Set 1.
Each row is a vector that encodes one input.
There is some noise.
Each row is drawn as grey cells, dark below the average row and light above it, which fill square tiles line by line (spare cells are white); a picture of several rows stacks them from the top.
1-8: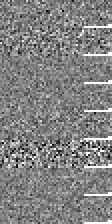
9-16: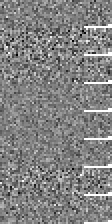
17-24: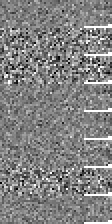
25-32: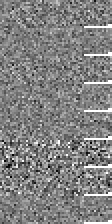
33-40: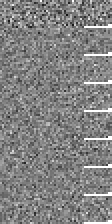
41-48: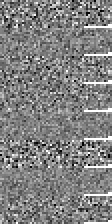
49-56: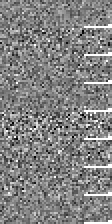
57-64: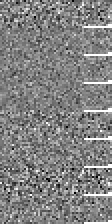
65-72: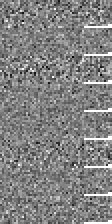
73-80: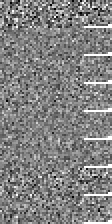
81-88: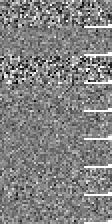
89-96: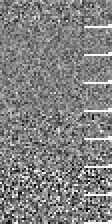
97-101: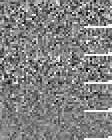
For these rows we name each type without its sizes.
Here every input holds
either a label and a point on a line, or a node of a tree.
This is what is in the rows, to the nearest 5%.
About 50% of them hold a label and a point on a line. The rest hold a node of a tree.
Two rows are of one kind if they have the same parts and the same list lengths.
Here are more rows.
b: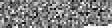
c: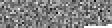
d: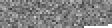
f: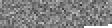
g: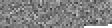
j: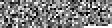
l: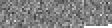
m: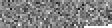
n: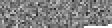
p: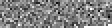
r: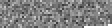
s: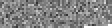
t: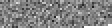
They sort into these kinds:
b, c, d, f, g, j, m, n, p, r, t
l, s

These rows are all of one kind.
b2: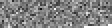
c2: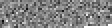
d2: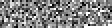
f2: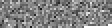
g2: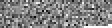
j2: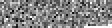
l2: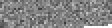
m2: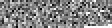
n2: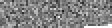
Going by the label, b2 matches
f2, j2 and l2.
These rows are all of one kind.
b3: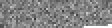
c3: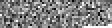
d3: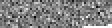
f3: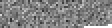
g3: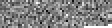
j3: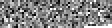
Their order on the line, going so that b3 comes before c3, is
j3, g3, b3, f3, c3, d3.
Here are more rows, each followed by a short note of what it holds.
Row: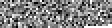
a node of a tree
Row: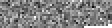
a node of a tree
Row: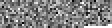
a node of a tree
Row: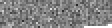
a label and a point on a line
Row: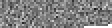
a node of a tree
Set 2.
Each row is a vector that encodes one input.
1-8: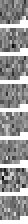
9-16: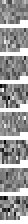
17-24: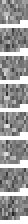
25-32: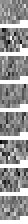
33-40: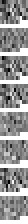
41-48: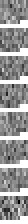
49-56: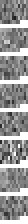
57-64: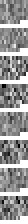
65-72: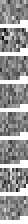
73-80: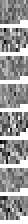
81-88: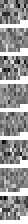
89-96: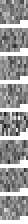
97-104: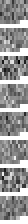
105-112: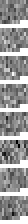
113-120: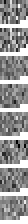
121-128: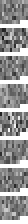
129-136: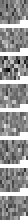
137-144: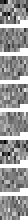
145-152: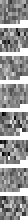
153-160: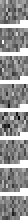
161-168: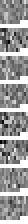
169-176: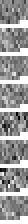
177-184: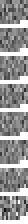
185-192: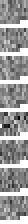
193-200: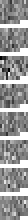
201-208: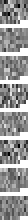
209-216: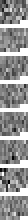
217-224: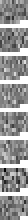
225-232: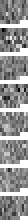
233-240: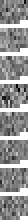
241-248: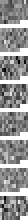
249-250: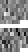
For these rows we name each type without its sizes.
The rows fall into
2 kinds.
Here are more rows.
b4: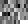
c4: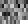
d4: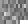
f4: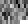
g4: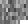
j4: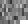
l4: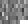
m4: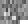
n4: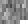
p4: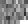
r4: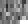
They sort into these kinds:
b4, c4, f4
d4, g4, j4, l4, m4, n4, p4, r4

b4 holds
a point on a line.
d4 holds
a label and three true/false values.
